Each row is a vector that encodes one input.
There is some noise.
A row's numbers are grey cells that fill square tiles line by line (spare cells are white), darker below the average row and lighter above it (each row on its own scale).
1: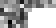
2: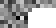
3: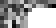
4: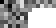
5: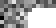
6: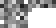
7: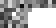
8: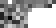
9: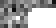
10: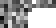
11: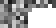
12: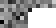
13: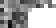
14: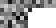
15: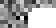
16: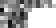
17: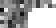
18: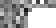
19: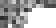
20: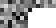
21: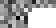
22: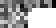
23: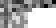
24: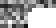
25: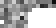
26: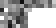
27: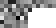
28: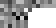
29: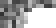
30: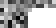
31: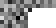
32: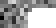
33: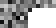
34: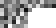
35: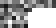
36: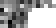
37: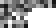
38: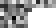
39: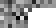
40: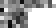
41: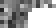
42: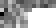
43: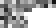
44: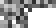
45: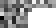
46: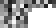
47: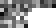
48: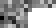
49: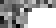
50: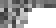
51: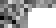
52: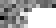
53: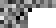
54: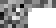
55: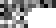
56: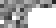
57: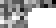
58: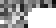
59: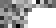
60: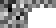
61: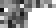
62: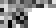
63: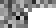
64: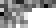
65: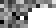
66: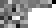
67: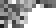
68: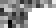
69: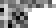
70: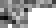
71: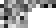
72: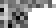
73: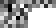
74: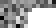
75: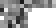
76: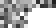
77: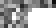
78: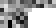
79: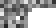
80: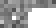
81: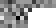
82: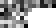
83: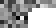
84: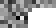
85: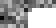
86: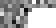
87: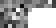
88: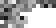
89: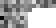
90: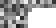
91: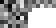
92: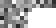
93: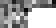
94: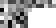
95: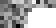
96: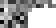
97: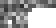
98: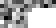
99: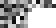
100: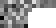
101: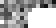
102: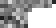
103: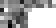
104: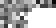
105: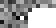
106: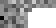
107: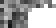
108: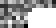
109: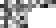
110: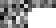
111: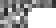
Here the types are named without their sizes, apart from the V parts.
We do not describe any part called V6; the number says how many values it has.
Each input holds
either a point on a line, or a node of a tree and a value of V6.
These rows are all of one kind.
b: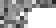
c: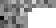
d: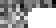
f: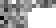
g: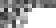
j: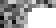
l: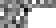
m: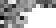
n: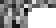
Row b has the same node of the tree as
l and n.
